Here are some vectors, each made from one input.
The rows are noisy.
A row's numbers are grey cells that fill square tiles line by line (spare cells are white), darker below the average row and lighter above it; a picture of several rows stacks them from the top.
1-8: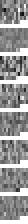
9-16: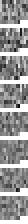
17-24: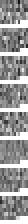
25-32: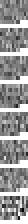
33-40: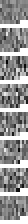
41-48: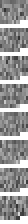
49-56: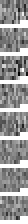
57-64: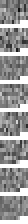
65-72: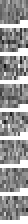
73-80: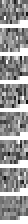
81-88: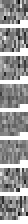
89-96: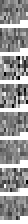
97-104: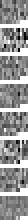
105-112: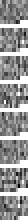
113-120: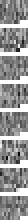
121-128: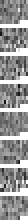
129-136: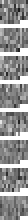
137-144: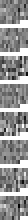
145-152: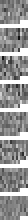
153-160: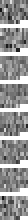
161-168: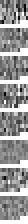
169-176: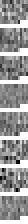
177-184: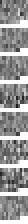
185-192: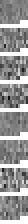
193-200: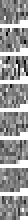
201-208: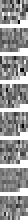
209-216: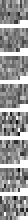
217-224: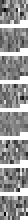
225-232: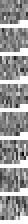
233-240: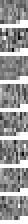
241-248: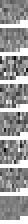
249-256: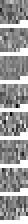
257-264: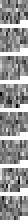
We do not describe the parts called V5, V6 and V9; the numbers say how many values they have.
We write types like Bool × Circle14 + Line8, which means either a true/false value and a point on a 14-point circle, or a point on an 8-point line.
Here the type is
Bool × Bool × Bool × Label7 × Tree7 × V5 × V6 × V9.
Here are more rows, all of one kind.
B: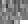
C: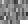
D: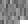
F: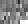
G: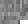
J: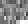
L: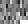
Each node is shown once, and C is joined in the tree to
G and L.
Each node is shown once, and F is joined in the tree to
D.
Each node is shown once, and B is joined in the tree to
J.
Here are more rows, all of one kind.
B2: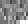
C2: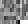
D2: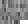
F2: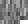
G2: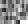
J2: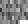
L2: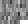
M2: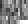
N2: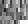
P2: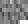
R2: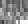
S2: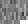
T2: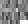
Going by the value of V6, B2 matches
N2, S2 and T2.
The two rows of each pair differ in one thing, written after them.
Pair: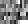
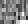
the value of V6
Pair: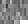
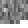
the node of the tree
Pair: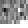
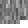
one of the three true/false values
